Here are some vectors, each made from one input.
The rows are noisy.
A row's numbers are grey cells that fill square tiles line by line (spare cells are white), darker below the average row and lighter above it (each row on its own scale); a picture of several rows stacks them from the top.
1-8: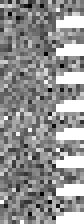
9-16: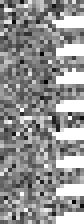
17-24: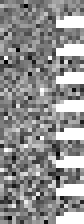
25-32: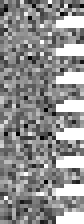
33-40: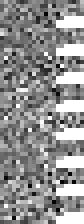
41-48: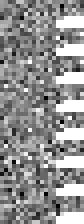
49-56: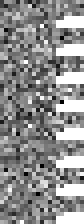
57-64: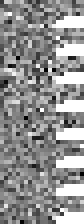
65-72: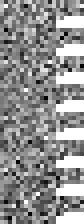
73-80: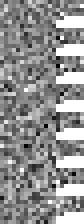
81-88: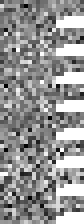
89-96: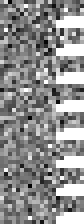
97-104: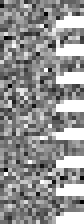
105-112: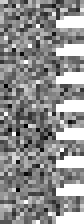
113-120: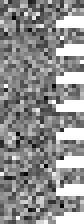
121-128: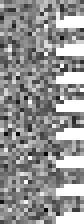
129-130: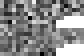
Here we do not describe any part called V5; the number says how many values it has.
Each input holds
a list of up to two items, each one of 4 labels, a true/false value and a value of V5.
